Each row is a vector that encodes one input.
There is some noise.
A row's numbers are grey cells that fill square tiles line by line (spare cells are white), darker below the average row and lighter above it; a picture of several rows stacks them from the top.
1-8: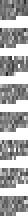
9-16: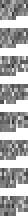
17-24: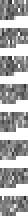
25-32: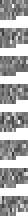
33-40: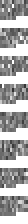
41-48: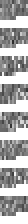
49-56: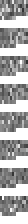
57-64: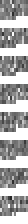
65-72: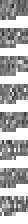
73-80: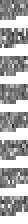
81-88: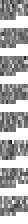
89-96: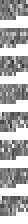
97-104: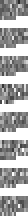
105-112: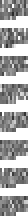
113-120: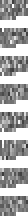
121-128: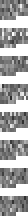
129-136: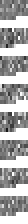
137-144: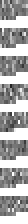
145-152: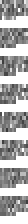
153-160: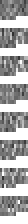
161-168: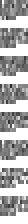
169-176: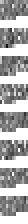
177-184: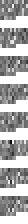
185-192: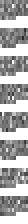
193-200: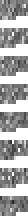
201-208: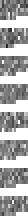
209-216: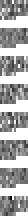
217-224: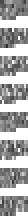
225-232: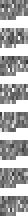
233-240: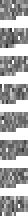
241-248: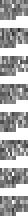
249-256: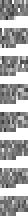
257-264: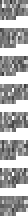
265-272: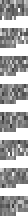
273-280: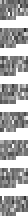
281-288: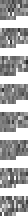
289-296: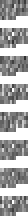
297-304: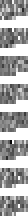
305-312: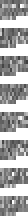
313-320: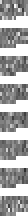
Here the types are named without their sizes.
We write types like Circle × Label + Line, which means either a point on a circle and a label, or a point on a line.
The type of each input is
Bool × Bool × Bool + Circle + Tree.
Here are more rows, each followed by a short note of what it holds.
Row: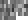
three true/false values
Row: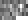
three true/false values
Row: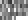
a node of a tree
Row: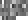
a point on a circle
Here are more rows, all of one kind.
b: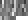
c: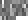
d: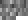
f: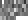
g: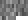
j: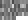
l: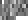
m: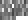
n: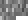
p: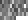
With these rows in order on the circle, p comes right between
c and j.
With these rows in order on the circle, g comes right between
b and d.
